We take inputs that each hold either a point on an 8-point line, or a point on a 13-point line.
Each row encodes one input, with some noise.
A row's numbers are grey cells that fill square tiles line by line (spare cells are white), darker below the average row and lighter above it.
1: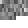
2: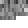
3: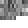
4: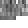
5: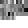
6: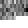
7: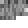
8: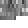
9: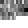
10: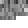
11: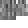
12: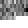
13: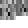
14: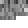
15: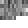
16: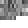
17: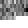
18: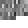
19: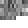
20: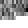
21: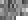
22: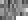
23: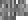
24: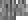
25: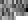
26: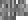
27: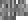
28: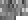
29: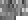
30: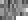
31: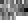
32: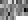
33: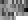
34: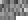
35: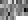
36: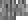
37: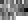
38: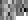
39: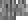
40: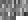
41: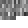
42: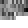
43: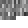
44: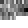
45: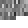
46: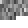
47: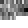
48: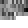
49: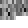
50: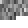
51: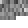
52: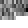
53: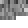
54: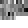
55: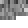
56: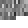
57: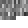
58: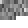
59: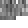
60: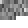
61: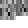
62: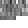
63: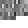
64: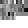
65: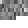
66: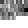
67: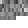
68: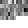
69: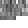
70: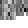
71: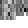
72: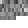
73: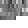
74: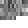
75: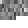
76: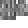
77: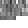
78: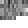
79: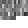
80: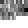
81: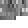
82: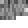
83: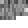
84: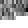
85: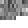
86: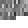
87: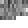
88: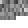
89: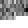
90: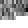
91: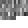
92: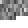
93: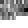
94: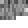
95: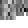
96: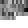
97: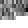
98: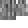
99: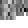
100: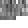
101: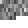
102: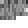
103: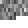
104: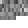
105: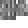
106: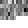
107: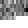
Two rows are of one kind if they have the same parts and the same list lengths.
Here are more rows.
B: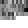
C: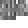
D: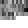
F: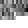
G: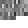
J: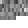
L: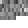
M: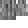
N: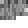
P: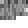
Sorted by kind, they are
B, D, F
C, G, J, L, M, N, P

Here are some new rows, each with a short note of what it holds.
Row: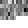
a point on an 8-point line
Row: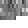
a point on a 13-point line
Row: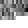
a point on an 8-point line
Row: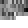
a point on an 8-point line
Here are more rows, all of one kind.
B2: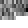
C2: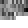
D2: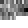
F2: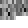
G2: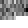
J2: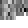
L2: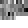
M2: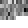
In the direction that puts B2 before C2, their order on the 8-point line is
G2, B2, C2, D2, L2, M2, F2, J2.
